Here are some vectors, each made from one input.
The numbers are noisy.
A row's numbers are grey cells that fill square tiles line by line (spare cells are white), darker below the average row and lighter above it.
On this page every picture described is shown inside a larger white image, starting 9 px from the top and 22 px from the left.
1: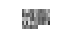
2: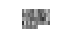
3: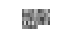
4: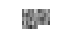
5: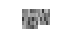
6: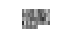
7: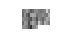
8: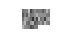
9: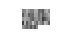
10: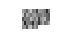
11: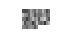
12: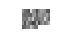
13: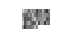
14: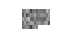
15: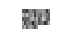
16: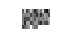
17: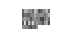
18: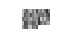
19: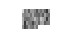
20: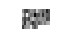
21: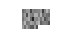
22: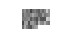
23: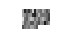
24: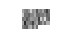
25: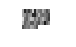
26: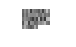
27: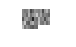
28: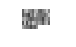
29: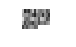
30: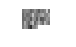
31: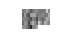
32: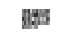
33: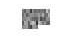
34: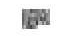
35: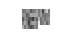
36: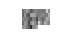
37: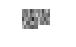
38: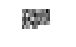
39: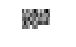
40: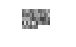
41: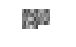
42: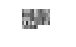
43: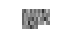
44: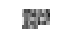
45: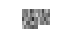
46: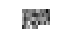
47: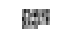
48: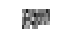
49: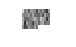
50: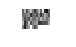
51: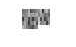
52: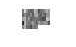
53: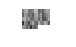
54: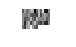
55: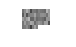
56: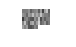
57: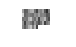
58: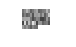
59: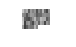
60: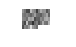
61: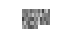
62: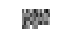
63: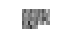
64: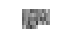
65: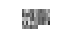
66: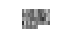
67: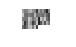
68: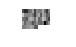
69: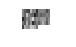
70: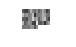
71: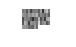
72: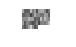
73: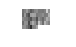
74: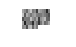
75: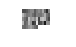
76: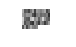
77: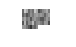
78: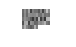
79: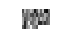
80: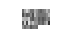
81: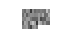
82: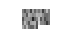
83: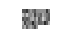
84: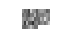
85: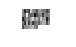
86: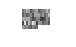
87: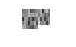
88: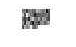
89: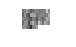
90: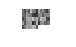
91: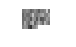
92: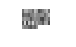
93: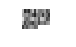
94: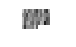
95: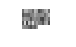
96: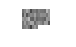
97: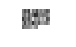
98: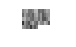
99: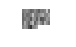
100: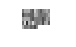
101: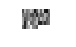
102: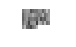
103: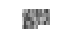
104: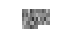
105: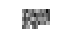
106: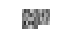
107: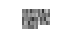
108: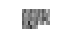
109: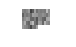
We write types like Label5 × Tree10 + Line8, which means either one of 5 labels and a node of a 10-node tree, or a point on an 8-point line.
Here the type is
Label8 × (Label8 + Line5).
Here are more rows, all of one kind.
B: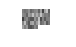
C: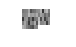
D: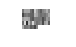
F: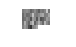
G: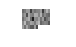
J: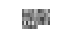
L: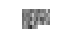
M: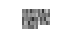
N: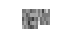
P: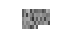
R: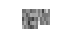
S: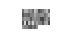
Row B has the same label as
F, J, L and S.
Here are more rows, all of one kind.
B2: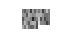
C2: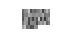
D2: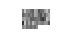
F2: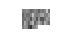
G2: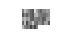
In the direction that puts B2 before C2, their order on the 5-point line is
B2, C2, F2, G2, D2.
